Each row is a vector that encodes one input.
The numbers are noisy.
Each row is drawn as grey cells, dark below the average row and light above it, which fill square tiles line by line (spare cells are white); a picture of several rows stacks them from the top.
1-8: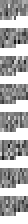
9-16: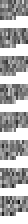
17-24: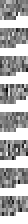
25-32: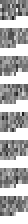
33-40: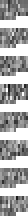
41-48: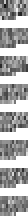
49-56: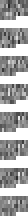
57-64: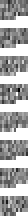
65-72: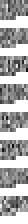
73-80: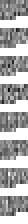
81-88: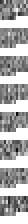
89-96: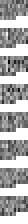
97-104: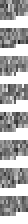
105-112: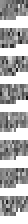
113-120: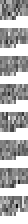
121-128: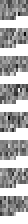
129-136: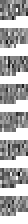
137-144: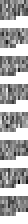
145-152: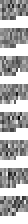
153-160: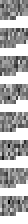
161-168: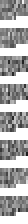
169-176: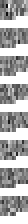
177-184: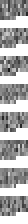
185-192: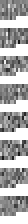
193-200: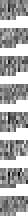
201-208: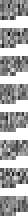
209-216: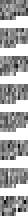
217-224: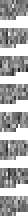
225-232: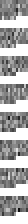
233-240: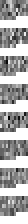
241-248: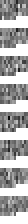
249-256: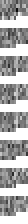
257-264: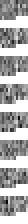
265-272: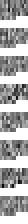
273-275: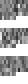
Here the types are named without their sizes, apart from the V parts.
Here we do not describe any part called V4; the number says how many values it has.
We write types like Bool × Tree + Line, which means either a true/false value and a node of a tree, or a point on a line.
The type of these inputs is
Bool × (Line × Line + List(V4)).
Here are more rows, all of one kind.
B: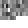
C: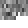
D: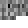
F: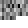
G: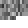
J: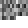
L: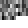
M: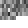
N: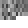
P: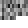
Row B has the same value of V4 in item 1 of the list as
F, M and P.
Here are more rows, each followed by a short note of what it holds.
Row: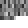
a true/false value, together with the empty list
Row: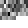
a true/false value, together with a list of two items
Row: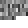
a true/false value, together with a list of one item
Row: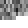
a true/false value, together with the empty list
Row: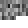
a true/false value, together with a list of two items
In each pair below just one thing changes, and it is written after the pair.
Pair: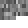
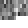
the place on one of the two lines
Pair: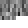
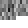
the place on one of the two lines
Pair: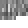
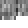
the place on one of the two lines
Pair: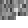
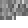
the place on one of the two lines
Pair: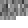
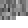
the true/false value
